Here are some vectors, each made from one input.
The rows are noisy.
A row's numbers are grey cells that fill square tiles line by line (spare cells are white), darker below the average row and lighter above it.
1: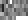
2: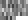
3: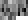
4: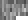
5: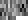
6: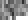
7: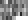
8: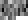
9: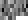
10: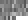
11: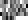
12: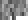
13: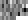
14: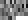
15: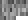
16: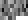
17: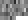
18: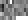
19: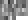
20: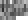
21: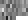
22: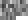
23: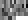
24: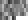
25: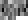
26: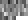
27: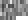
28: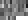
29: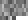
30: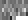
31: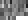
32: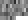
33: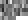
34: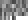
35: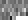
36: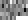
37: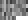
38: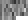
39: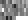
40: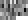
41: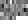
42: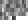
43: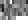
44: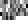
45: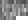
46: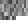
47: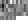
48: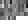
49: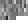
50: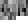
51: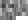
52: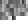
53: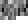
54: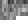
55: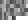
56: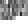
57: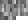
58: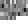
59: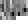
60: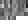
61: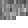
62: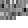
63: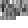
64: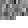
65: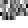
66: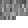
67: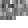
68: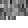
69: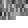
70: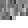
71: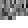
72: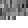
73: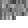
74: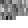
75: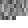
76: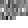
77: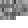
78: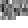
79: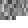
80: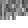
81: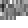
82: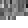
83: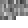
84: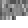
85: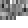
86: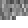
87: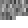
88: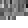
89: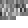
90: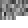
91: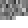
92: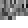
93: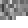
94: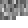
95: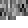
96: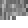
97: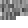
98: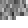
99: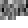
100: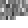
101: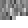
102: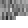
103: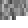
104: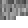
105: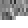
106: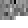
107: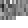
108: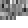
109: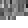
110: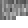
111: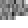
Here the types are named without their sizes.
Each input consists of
a list of points on a line.
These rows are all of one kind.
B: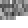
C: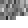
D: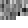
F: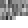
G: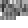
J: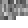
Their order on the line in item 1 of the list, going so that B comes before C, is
D, G, B, F, C, J.
